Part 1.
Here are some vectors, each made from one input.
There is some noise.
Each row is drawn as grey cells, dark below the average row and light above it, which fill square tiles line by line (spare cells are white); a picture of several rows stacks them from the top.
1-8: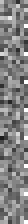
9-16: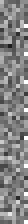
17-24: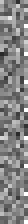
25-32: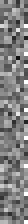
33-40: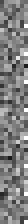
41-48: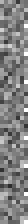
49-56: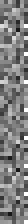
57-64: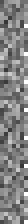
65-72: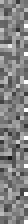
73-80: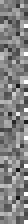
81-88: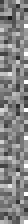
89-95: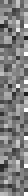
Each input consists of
four true/false values.
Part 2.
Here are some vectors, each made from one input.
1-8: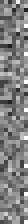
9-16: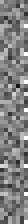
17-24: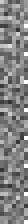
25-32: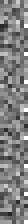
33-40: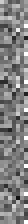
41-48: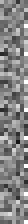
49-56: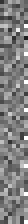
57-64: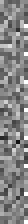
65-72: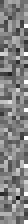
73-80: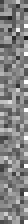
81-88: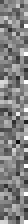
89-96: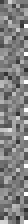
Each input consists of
four true/false values.
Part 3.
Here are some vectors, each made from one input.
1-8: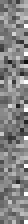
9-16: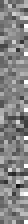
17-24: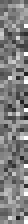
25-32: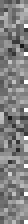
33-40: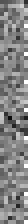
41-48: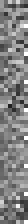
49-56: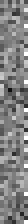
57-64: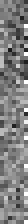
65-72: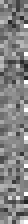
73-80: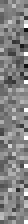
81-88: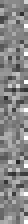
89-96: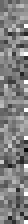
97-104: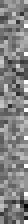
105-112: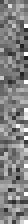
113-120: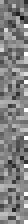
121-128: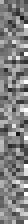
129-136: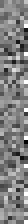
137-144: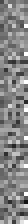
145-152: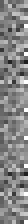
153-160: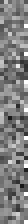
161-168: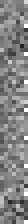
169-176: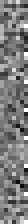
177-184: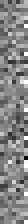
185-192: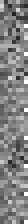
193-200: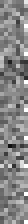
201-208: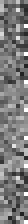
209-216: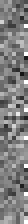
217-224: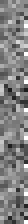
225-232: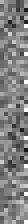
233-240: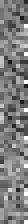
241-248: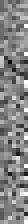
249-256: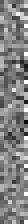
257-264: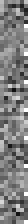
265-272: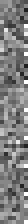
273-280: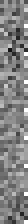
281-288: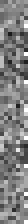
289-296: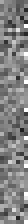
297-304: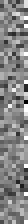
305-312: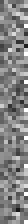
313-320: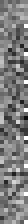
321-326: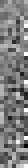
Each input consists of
a point on a 6-point circle.
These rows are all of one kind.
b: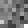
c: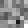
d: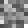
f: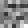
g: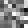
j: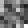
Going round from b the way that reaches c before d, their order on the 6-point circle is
b, j, f, c, g, d.
